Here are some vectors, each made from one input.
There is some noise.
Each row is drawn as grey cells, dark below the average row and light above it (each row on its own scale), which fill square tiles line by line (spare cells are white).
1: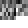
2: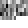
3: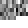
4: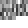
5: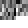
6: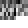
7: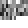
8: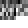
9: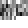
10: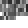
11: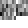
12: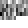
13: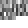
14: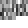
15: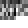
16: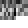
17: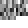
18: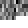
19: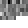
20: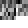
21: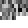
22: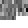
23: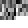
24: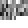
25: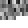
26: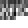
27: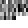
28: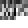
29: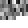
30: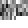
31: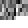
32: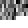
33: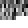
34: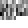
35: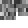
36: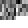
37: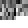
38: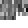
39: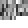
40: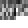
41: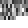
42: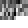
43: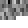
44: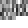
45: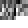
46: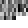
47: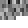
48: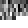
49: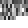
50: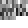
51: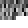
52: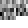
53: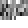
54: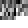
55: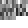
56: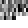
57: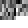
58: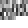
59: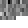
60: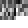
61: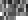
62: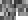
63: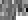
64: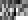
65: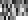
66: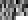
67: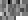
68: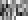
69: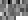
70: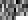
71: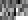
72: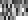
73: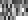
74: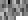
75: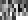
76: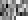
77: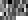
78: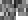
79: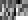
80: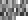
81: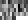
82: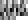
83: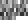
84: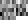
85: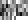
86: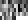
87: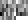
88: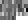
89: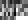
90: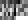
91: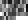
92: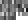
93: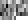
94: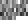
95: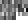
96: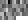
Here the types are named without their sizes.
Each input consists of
either a fixed value, or a label and a true/false value, or a node of a tree.
